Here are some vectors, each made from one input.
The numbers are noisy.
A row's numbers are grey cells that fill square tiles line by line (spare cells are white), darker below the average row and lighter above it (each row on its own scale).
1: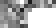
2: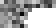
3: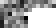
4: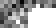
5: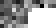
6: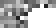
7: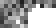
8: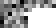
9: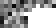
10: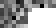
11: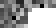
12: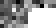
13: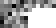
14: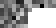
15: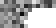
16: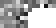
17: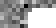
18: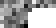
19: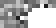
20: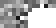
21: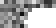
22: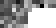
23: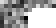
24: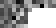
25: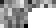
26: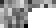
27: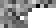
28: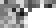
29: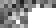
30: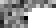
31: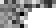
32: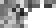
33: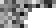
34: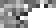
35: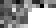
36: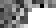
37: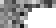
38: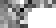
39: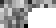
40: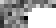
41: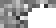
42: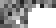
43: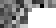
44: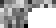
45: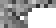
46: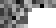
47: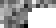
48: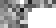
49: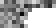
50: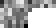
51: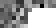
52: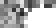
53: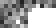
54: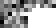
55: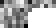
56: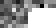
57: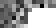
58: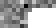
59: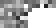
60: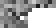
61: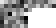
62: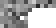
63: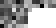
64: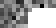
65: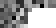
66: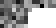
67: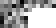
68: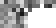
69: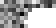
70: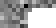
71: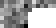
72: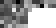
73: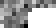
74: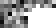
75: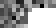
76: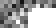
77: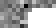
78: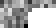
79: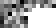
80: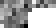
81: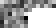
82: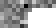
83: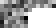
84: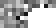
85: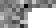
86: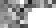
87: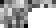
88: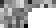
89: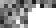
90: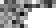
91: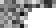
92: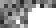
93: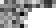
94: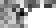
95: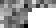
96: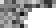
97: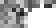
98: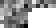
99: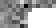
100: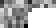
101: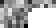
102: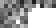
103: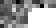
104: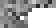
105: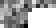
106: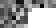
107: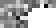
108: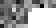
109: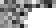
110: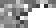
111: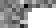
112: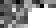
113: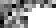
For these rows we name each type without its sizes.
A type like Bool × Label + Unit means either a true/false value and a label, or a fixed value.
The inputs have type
Bool × Bool × Bool + Line.
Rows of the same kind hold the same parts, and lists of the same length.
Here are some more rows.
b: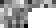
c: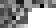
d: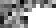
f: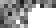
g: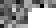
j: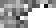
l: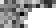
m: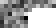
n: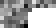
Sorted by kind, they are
b, j, l, n
c, d, f, g, m

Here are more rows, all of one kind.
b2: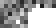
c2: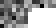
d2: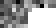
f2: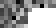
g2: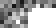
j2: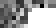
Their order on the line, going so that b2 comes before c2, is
g2, b2, j2, f2, c2, d2.
